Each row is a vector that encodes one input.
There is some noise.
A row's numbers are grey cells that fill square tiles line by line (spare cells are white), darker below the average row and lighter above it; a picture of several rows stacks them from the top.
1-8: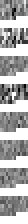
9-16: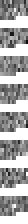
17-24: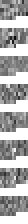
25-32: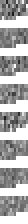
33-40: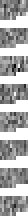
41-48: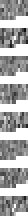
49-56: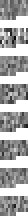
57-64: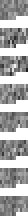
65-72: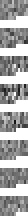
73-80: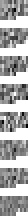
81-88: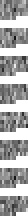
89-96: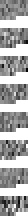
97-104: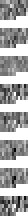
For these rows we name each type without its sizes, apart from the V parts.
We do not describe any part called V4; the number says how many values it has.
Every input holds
a list of items, each a true/false value and a value of V4.
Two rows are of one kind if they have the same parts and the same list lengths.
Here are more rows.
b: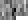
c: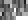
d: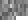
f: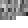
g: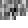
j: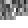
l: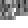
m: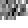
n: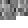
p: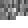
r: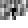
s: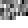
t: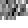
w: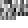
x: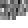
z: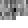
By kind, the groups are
b, g, n, p, r, x, z
c, d, f, j, l, s, w
m, t

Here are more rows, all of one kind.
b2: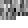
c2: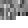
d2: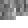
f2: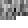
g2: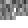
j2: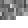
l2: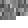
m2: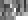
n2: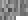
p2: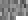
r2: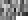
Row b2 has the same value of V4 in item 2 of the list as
f2, j2, l2 and m2.
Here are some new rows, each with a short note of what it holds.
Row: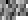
the empty list
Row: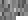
a list of two items
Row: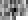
a list of one item
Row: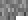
a list of one item
